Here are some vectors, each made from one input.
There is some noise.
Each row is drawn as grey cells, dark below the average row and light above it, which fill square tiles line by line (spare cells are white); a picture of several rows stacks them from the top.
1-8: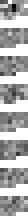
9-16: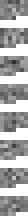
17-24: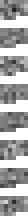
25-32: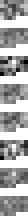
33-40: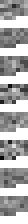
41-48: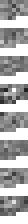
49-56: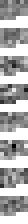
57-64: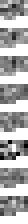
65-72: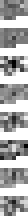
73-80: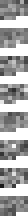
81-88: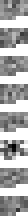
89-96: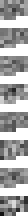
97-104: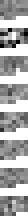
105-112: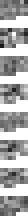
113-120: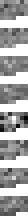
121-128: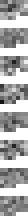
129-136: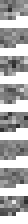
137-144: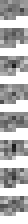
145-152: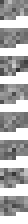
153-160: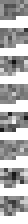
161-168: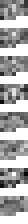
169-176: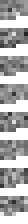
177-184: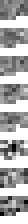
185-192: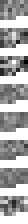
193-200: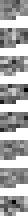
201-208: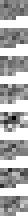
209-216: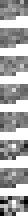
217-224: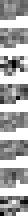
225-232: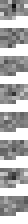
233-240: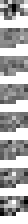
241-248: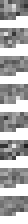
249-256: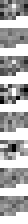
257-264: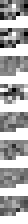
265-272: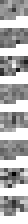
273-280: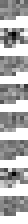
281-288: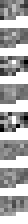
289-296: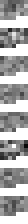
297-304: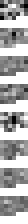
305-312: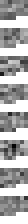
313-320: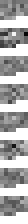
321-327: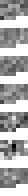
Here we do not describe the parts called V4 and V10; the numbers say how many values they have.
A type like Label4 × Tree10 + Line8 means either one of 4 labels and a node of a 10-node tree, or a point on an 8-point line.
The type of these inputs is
Bool × Bool × Bool × Bool × Label12 + (Tree8 + V10) × V4.
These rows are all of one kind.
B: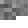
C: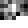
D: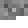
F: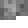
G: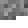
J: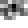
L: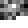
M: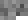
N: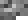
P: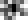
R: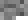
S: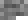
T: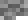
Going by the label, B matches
J, L and M.
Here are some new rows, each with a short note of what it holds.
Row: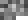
a value of V4 and a value of V10
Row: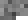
one of 12 labels and four true/false values
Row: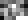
a node of an 8-node tree and a value of V4
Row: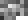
a node of an 8-node tree and a value of V4
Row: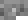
one of 12 labels and four true/false values
